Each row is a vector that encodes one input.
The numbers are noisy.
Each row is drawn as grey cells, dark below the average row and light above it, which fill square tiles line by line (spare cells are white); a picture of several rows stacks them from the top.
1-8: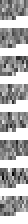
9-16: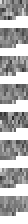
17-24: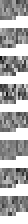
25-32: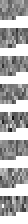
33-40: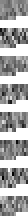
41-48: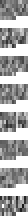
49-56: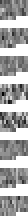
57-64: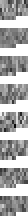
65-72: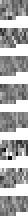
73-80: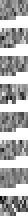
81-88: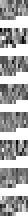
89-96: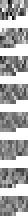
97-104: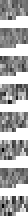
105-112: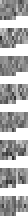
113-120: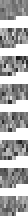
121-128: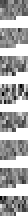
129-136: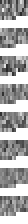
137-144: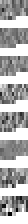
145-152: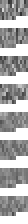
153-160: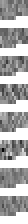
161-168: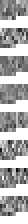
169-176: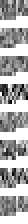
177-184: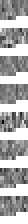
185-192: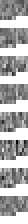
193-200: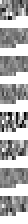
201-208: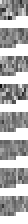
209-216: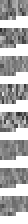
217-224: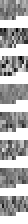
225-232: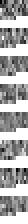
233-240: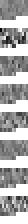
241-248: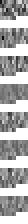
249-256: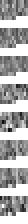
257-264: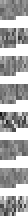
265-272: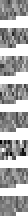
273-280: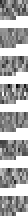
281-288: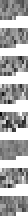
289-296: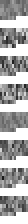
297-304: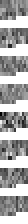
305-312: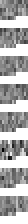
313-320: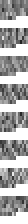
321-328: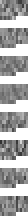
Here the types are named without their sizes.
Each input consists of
either a fixed value, or two labels, or a node of each of three trees.
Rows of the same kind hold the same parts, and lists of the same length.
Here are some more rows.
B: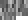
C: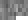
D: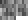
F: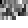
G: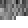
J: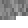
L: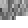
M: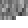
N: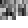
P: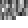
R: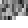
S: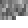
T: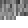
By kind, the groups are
B, C, D, G, J, N, R
F, L, M, P, S
T

